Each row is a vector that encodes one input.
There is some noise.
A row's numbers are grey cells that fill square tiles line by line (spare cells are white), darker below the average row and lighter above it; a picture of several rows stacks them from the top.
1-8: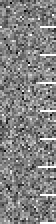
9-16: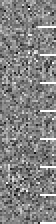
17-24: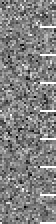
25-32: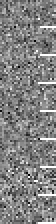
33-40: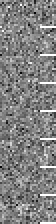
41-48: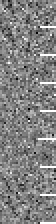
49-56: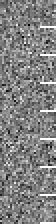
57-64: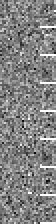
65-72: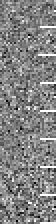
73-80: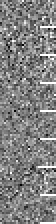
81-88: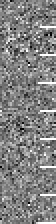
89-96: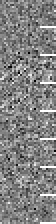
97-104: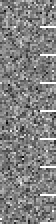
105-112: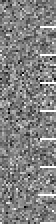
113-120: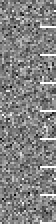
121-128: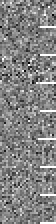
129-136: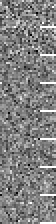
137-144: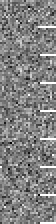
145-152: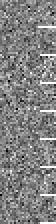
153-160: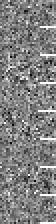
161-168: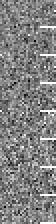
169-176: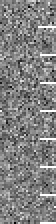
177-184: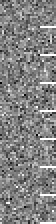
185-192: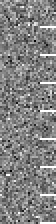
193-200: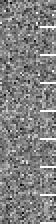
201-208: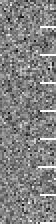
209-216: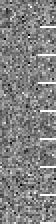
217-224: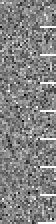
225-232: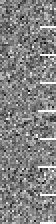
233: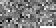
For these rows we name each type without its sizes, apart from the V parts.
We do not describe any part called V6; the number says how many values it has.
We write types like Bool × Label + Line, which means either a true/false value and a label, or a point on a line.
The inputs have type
Bool × Circle + V6.
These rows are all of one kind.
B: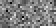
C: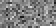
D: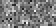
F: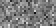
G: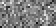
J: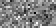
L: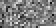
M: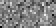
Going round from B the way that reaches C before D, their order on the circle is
B, C, J, F, D, M, G, L.
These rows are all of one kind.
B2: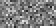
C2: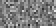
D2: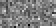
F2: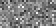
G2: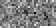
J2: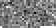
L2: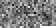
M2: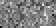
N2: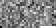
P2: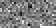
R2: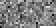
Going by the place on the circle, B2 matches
M2 and N2.
